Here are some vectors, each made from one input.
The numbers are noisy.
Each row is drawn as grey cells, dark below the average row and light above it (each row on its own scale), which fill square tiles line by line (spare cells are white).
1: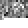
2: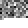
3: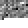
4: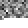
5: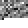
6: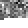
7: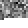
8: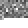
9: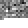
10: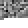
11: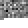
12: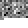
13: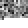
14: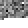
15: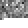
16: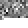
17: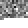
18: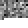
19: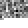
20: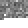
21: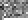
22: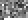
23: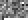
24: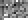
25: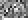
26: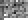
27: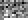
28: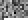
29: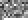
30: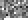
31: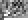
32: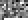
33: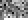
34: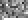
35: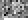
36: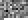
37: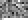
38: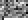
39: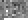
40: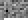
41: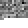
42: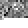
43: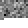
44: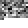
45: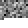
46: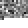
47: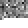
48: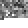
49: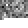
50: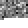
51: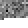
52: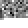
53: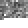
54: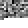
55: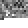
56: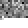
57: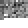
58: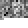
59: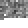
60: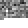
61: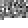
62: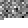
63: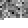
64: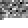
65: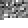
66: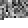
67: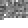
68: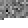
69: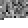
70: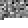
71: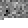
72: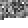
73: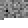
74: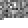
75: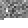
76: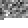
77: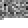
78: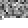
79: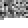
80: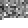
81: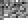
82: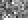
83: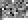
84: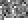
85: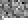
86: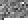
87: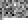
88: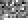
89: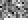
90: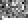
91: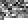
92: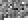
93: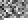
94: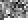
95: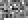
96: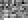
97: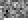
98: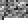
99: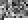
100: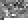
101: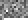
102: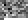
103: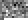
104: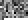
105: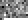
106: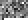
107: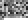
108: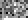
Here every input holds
a node of a 7-node tree, together with either a point on an 8-point line, or a node of a 7-node tree.
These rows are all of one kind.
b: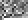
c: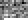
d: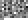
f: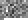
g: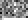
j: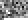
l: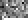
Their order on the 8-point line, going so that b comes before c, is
g, j, d, f, b, c, l.
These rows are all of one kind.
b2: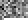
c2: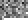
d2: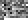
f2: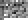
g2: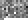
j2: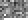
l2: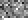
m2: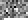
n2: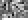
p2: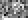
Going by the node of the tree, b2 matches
c2, l2, m2 and p2.
